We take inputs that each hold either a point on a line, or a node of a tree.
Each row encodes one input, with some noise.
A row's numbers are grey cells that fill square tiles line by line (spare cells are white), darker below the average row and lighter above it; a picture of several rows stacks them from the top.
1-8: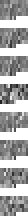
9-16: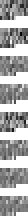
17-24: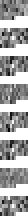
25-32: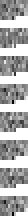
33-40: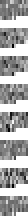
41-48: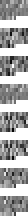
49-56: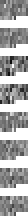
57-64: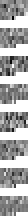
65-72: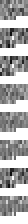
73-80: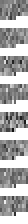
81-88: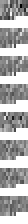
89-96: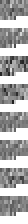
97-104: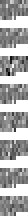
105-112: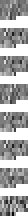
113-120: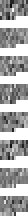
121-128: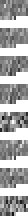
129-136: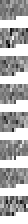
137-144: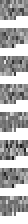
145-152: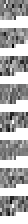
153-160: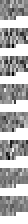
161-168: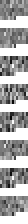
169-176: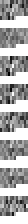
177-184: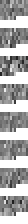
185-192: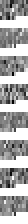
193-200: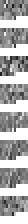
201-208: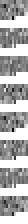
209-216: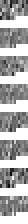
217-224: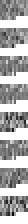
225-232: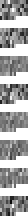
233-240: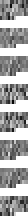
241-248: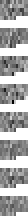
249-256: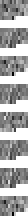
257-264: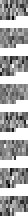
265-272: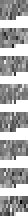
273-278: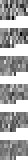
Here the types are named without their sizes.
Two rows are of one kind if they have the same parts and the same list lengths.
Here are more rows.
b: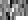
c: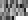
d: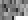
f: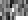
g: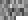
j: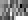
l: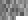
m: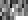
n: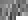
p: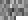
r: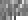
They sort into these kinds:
b, c, f, j, m
d, g, l, n, p, r

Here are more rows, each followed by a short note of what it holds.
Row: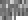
a node of a tree
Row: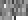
a node of a tree
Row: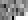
a node of a tree
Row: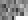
a node of a tree
